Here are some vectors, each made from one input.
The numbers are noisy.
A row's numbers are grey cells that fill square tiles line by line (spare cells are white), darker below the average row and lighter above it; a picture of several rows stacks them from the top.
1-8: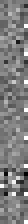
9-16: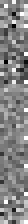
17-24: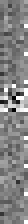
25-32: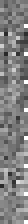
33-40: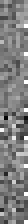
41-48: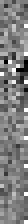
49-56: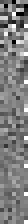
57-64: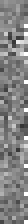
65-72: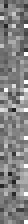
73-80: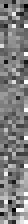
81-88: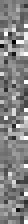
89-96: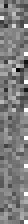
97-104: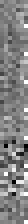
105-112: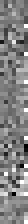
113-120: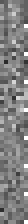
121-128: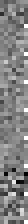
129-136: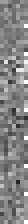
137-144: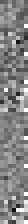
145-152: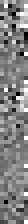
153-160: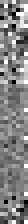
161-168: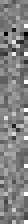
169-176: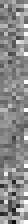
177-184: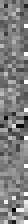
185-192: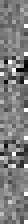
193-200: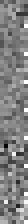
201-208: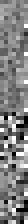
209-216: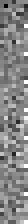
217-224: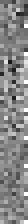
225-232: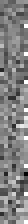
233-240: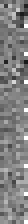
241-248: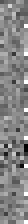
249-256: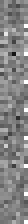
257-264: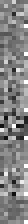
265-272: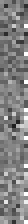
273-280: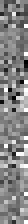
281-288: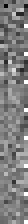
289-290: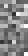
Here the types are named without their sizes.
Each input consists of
a list of points on a line.
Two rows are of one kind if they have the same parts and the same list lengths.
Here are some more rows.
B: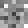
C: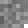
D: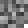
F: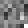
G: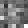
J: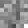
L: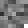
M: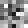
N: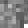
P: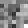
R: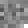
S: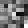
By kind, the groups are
B, D, G, J, M, N, P
C, L, R, S
F

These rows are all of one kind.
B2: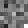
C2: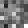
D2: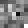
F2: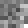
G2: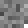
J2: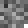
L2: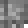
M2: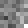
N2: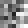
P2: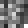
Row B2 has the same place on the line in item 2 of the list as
G2, J2, N2 and P2.
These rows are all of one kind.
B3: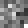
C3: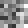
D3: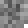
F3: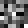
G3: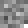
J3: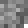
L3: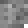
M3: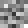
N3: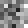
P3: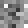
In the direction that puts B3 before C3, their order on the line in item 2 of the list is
F3, D3, J3, M3, B3, G3, C3, P3, L3, N3.
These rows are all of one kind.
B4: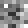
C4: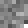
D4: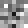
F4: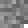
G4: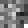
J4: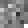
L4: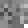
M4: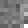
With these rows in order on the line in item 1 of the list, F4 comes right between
C4 and G4.
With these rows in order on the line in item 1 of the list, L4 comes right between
B4 and M4.
